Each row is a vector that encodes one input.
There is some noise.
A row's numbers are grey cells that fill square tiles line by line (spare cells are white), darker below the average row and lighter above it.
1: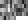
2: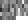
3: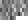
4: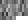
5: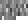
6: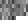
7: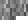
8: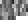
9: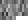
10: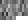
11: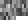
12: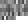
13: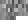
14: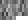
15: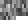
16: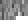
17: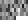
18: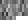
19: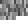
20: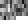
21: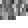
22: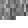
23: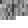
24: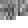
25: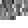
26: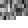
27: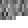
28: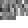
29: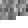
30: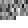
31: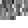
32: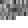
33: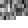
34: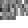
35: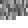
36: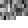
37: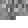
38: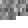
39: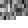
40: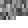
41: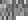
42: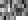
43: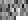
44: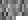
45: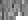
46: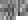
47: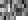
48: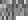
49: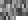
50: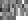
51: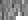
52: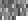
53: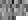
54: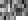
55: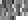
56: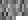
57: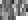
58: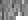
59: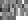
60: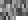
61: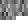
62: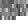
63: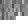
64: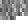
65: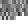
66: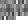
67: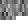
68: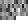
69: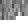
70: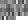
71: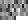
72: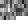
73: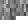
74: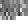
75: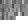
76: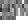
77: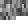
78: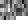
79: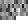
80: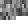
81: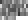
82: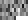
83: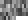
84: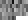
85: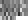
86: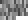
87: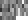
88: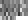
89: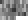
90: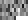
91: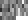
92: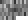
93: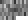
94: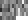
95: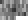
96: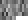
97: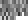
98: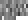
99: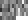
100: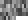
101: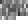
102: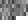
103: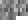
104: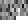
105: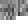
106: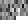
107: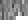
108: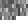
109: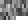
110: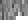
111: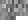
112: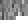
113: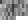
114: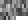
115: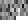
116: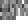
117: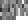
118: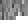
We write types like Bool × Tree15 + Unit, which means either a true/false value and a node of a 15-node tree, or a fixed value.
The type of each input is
Line4 × Line5 + Line6.
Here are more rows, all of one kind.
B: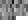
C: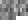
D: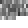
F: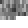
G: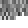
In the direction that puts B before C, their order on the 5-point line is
D, F, B, C, G.
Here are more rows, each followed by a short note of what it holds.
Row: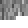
a point on a 6-point line
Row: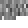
a point on a 4-point line and a point on a 5-point line
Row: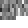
a point on a 6-point line
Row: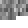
a point on a 4-point line and a point on a 5-point line
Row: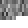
a point on a 6-point line
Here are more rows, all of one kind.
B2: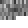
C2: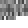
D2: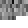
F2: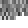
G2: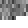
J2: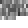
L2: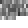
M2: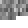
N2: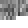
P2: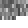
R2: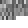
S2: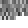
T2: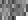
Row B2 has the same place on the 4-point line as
C2, F2, R2 and S2.
